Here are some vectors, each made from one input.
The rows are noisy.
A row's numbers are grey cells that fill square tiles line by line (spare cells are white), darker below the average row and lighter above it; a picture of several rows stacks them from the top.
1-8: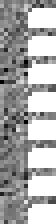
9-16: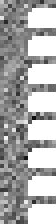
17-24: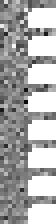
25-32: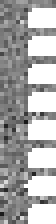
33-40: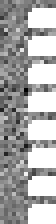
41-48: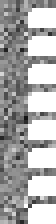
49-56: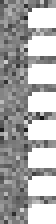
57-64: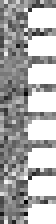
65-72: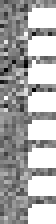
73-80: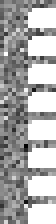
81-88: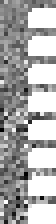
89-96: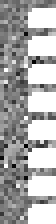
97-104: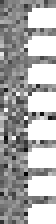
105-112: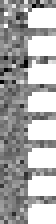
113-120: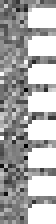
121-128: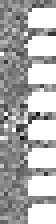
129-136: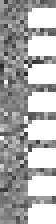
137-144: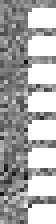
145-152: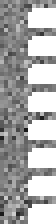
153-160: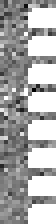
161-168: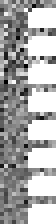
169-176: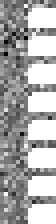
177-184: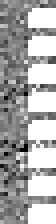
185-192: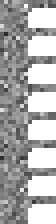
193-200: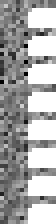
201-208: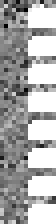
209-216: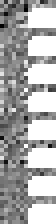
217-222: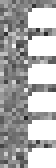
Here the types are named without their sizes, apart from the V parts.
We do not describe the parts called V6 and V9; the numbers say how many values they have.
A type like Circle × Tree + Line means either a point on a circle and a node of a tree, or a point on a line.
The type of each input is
(Bool × Line + V6) × (Line + V9).
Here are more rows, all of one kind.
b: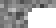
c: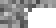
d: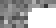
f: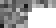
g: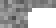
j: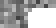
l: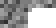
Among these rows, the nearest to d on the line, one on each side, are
g and j.
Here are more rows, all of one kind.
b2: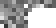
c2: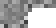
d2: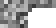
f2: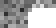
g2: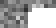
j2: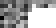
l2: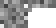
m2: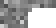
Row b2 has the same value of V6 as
j2 and l2.
